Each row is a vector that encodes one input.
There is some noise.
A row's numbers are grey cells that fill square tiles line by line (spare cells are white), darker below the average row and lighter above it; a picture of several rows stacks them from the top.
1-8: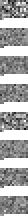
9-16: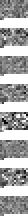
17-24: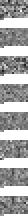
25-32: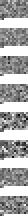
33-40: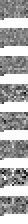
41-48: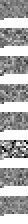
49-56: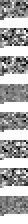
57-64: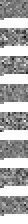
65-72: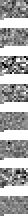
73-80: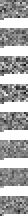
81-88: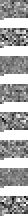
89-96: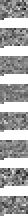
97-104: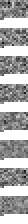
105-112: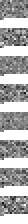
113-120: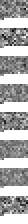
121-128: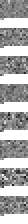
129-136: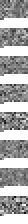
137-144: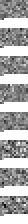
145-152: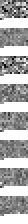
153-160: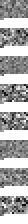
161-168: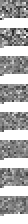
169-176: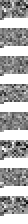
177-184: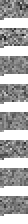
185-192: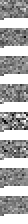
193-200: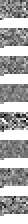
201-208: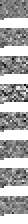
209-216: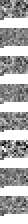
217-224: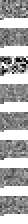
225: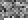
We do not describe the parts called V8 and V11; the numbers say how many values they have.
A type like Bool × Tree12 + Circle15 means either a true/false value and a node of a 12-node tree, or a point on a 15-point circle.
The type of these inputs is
List3(Circle9) + V8 × V11.
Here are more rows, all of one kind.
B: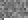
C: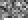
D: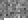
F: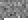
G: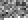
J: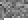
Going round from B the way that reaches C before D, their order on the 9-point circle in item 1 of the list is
B, G, F, J, C, D.
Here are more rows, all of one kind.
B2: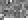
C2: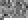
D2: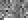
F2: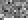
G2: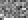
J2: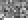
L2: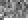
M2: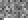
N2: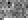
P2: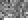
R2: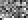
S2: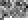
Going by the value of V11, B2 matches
C2, F2, J2 and S2.
